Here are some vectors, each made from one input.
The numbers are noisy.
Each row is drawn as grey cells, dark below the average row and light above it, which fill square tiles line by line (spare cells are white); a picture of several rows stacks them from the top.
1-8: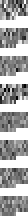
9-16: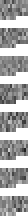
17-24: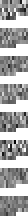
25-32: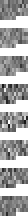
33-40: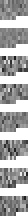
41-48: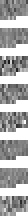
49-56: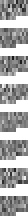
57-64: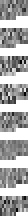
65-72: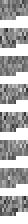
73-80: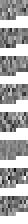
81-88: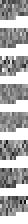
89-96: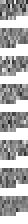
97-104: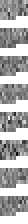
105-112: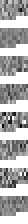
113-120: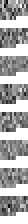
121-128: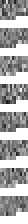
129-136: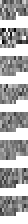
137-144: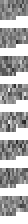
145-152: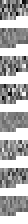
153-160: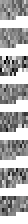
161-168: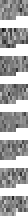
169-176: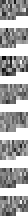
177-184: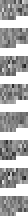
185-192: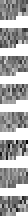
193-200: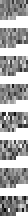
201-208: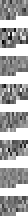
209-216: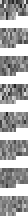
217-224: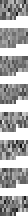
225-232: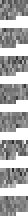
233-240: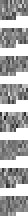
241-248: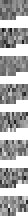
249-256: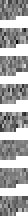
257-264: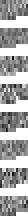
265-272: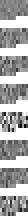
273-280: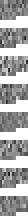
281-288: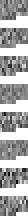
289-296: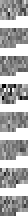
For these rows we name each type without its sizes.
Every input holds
either a point on each of two circles, or a node of a tree, or a list of points on a line.
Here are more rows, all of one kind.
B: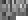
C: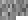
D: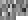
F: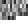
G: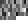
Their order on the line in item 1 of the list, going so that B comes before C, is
B, C, D, F, G.
